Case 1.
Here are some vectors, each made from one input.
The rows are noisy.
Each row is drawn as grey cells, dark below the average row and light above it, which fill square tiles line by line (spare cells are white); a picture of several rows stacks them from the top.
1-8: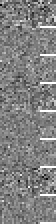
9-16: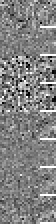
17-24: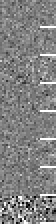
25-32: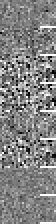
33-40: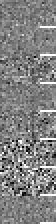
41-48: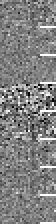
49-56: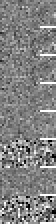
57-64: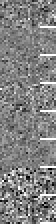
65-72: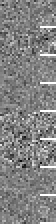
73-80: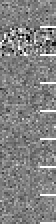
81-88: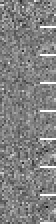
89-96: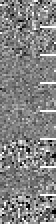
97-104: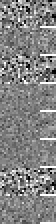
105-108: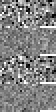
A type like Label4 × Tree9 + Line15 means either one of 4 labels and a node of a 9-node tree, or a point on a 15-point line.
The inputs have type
Bool × Bool × Bool × Bool × Bool × Line7.
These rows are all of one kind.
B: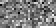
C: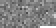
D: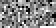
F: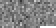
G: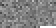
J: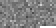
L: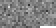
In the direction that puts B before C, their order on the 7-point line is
J, D, F, B, C, L, G.
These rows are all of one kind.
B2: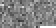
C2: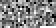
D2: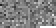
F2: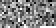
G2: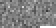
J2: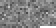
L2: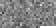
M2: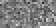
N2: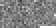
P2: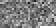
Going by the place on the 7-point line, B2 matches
F2, M2, N2 and P2.
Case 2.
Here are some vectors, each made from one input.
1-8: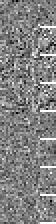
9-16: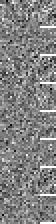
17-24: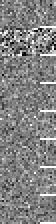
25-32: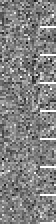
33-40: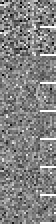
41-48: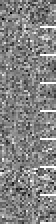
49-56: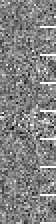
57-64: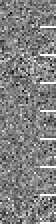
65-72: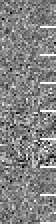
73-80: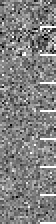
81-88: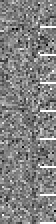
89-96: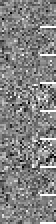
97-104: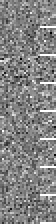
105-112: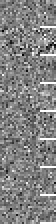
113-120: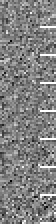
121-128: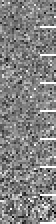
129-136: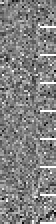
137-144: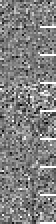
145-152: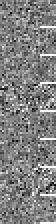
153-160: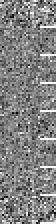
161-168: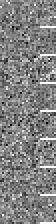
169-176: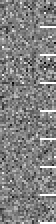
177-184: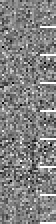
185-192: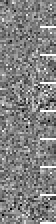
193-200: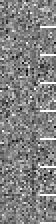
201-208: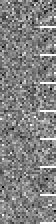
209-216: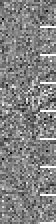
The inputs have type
Circle19 × Line8.
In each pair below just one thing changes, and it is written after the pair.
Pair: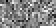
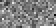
the place on the 8-point line
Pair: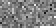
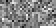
the place on the 19-point circle
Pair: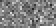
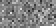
the place on the 8-point line
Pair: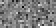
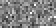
the place on the 19-point circle
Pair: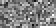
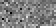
the place on the 19-point circle
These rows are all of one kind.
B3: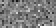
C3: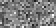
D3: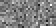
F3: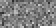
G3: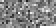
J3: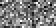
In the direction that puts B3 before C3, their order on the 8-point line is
B3, F3, G3, J3, C3, D3.
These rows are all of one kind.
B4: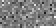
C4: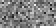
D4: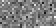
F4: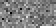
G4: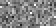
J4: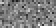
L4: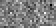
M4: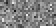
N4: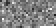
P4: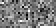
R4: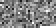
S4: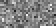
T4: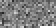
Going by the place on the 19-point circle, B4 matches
C4 and D4.
